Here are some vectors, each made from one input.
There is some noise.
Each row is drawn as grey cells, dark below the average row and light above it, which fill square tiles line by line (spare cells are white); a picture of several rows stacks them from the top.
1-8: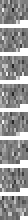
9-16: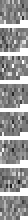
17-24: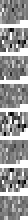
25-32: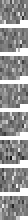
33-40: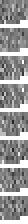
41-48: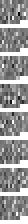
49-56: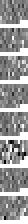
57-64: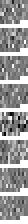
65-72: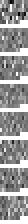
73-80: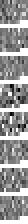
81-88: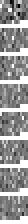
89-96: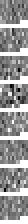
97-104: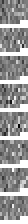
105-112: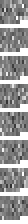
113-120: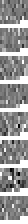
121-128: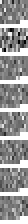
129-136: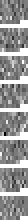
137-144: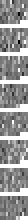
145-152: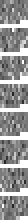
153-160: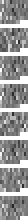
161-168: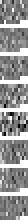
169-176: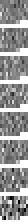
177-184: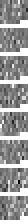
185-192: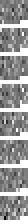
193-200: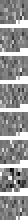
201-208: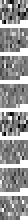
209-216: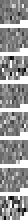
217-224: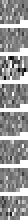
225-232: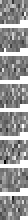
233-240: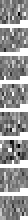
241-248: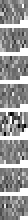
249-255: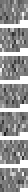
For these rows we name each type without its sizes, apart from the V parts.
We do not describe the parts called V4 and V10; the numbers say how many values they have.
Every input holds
either a point on a circle and a value of V10, or a point on each of two lines and three true/false values, or a value of V4.
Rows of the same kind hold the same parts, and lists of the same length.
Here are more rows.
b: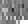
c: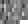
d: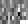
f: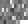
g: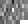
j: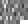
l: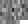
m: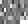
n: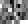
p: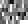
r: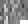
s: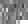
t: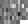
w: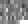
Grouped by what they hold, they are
b, j, l, r, s, w
c, d, f, g, m, t
n, p

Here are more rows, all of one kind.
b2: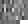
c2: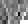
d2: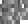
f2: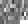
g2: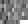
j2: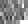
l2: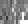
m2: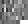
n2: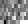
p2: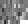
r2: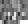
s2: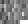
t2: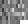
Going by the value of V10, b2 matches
g2, m2, r2 and s2.
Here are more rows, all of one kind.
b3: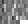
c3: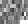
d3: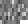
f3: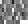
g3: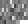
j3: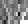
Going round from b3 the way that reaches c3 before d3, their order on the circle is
b3, f3, c3, g3, d3, j3.
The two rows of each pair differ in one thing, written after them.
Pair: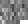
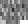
the place on one of the two lines
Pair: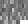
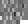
the place on one of the two lines
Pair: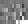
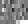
the place on one of the two lines
